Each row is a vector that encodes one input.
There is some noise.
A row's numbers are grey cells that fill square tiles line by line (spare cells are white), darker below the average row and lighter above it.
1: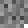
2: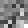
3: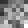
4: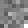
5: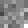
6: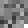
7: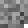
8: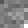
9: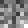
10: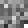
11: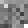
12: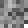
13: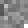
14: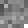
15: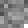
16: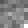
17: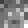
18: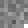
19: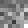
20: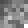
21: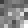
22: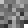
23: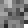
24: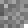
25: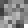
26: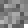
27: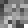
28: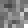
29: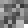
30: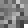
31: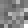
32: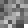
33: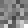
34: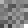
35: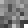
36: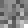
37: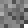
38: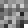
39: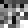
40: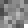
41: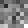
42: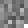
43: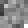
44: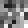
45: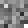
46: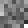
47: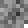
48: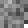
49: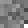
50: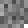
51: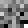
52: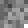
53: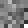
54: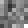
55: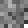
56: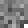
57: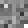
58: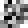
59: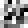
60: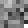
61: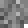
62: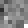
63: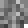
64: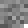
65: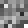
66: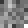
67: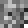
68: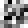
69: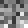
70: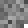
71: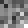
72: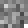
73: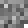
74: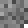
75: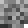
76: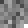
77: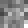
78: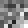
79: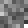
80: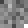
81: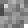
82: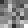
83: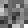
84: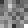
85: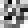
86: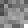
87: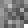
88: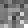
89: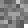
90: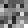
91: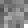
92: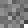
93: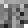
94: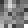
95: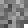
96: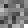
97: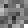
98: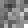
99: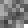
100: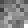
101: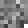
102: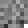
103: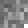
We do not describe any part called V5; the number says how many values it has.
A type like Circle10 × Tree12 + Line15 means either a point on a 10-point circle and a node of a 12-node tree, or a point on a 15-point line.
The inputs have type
List2(Bool × V5).
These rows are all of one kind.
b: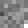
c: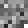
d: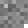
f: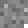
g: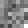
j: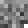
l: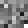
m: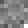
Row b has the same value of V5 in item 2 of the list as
d and j.
